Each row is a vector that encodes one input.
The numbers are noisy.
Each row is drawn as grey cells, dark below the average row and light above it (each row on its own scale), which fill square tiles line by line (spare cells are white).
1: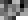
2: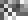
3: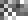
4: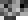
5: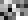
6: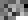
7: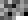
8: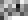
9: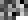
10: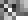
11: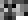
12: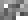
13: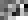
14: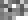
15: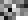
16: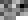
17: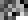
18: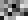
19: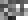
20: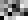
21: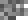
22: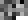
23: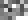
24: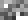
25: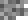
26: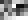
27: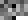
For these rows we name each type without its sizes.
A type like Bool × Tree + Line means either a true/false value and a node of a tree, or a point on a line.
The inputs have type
Label.
